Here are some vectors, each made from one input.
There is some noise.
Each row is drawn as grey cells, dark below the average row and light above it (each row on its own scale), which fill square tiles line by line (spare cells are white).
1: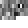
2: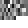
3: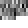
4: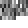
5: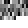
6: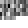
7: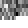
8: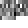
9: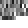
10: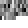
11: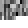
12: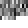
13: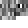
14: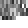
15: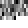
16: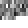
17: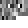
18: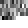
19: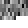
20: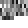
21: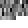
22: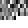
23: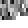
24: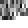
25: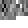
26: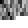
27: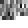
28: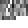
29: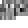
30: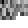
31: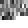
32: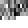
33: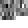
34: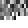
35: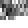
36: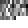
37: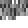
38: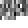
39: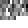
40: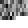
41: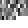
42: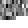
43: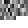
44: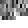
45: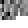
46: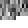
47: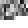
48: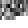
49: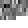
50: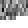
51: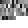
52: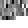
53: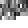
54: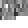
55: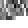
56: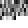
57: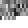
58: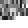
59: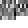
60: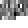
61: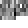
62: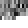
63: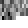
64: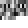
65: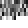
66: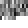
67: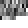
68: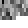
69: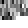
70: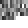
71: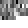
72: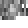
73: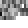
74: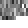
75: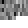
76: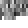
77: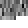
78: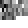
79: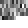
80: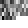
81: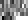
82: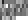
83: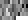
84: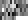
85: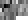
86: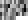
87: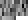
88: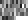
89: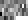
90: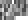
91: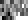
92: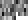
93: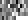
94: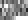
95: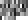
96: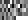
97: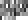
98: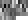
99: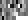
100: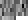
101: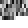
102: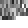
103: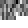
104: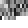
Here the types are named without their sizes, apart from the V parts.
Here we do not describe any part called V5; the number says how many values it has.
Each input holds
either a point on a circle and a node of a tree, or a value of V5.
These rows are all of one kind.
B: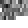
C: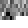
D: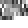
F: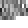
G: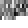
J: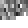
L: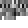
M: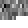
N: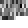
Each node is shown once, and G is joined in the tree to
F, L and N.
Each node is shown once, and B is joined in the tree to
C.
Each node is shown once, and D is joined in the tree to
F.
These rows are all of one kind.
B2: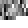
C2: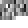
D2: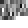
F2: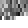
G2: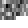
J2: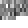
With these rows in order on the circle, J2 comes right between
C2 and F2.
